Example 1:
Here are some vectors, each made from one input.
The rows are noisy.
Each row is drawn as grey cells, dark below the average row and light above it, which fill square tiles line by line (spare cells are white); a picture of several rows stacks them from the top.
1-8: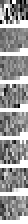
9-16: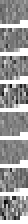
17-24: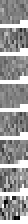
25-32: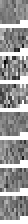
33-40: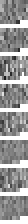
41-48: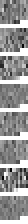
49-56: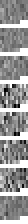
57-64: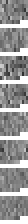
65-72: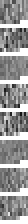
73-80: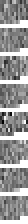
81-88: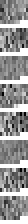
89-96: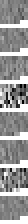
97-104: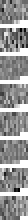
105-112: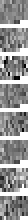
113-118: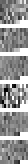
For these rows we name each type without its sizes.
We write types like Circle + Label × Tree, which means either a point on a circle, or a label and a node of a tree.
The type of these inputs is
Tree.
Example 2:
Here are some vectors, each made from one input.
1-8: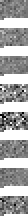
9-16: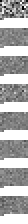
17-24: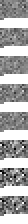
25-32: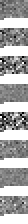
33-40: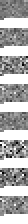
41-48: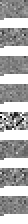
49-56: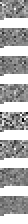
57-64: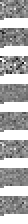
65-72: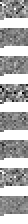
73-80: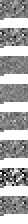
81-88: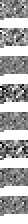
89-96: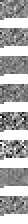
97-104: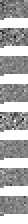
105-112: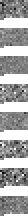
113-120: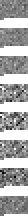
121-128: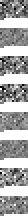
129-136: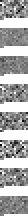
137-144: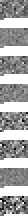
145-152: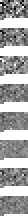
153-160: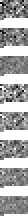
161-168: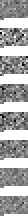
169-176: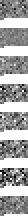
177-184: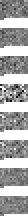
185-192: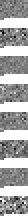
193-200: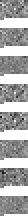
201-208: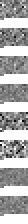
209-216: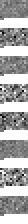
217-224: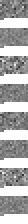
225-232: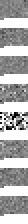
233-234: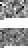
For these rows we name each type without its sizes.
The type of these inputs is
Bool × Bool × Bool + Unit.
